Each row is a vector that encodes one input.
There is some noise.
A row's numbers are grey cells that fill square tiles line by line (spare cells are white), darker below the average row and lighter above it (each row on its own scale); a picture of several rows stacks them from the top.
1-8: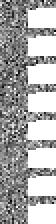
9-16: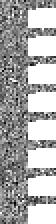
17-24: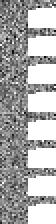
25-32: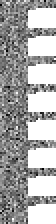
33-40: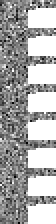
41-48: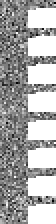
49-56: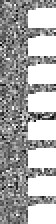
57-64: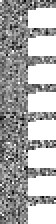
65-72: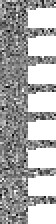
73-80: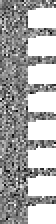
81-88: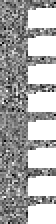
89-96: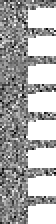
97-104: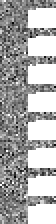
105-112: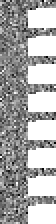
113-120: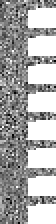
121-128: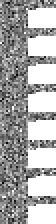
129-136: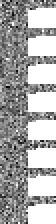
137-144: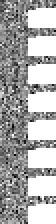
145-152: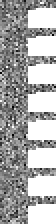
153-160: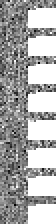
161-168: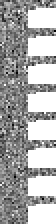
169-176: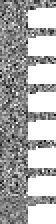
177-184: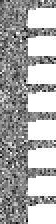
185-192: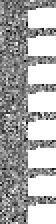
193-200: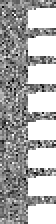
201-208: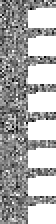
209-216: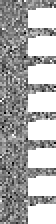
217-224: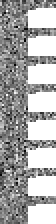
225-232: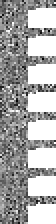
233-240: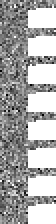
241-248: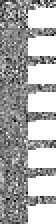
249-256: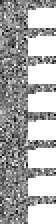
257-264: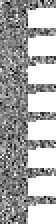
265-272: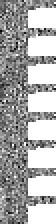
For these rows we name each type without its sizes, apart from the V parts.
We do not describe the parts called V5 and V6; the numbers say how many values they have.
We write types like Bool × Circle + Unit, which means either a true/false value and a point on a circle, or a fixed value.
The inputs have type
(Bool × V5 + Unit) × Label + Circle × V6.
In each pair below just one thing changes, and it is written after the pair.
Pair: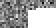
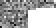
the place on the circle
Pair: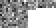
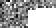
the value of V6
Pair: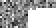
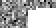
the place on the circle
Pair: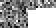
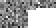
the place on the circle
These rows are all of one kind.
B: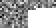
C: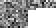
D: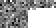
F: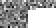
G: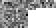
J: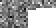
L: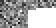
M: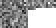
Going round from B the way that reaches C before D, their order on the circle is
B, J, G, C, F, D, M, L.
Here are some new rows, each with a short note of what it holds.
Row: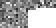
a label
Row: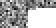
a label
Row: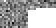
a point on a circle and a value of V6
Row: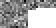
a label
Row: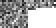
a point on a circle and a value of V6
